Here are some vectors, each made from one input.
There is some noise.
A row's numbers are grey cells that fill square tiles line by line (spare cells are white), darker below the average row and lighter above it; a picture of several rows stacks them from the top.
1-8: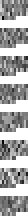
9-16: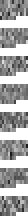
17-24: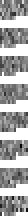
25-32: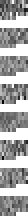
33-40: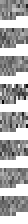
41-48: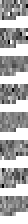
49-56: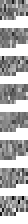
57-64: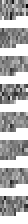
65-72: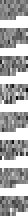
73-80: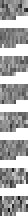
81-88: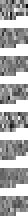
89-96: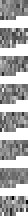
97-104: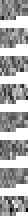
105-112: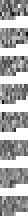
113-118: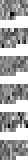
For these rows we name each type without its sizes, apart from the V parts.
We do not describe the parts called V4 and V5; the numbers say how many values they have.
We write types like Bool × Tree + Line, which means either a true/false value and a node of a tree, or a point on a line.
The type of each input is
Bool × (Tree + V4) + V5.
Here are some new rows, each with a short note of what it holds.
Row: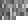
a true/false value and a value of V4
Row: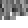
a node of a tree and a true/false value
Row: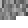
a node of a tree and a true/false value
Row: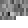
a node of a tree and a true/false value
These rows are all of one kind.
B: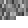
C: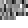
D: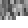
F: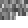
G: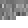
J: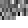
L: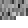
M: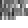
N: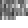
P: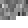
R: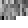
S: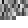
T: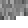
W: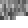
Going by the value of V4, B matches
C, J and W.
